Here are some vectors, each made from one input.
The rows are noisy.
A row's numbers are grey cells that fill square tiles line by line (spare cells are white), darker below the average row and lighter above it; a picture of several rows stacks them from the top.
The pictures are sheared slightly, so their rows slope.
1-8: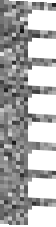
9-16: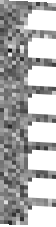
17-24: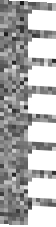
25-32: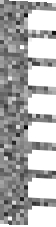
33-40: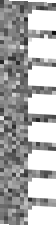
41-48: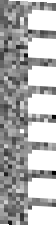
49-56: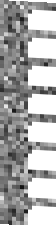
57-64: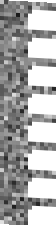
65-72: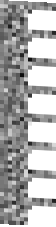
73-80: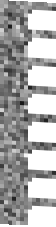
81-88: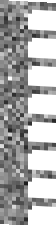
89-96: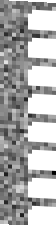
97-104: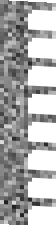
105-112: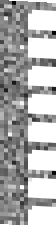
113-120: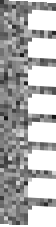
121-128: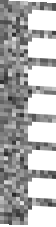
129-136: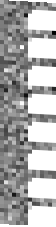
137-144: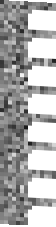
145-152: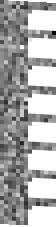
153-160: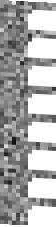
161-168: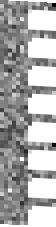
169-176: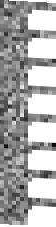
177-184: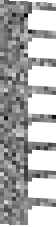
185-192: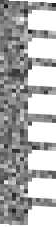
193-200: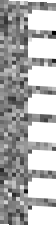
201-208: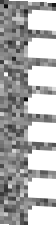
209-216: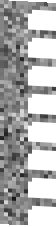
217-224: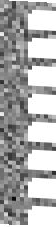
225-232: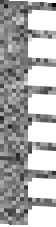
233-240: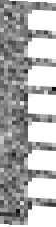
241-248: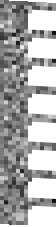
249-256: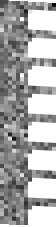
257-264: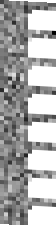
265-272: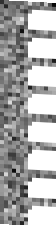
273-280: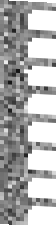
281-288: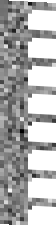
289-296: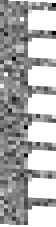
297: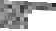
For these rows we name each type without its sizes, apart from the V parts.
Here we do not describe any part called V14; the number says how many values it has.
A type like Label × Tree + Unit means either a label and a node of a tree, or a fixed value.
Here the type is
Bool × Line + V14.
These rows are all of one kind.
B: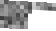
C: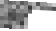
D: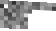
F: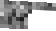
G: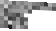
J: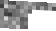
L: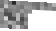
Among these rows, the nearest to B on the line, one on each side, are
C and F.
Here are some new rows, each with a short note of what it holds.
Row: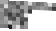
a point on a line and a true/false value
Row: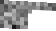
a value of V14
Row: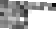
a value of V14
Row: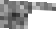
a point on a line and a true/false value
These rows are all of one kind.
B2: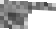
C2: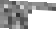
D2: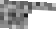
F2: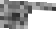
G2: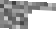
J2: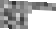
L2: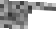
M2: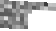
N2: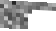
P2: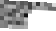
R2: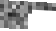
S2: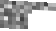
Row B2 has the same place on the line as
G2, M2, N2 and S2.
